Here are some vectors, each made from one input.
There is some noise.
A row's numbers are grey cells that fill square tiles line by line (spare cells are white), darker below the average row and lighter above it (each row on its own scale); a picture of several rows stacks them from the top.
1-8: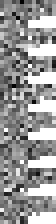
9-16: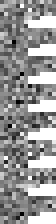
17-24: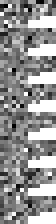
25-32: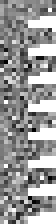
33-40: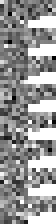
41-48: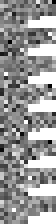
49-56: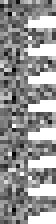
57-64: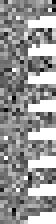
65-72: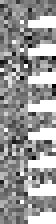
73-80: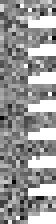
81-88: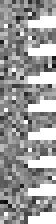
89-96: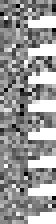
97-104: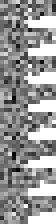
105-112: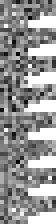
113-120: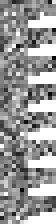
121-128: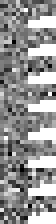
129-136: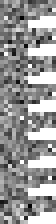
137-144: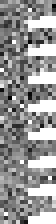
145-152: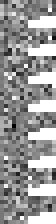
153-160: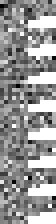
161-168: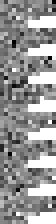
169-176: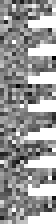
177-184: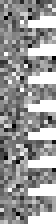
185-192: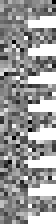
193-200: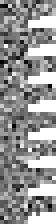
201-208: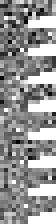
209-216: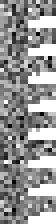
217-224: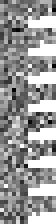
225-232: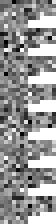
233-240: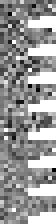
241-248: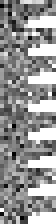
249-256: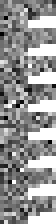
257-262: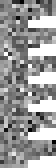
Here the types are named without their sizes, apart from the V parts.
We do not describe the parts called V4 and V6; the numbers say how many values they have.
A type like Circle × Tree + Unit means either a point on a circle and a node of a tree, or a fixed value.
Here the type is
Line × Tree + V4 × V6.
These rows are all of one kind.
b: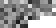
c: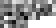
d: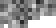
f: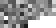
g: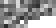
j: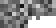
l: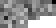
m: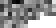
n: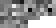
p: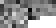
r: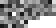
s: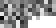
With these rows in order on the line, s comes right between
d and j.
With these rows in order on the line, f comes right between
c and d.
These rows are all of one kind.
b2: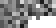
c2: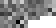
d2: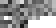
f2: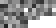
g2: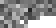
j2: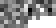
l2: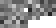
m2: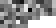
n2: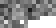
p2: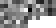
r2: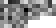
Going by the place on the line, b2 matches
j2, l2, m2 and p2.
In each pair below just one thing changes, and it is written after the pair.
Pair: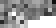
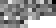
the value of V6
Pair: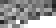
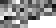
the value of V4
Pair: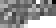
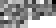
the value of V6
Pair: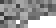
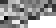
the value of V4
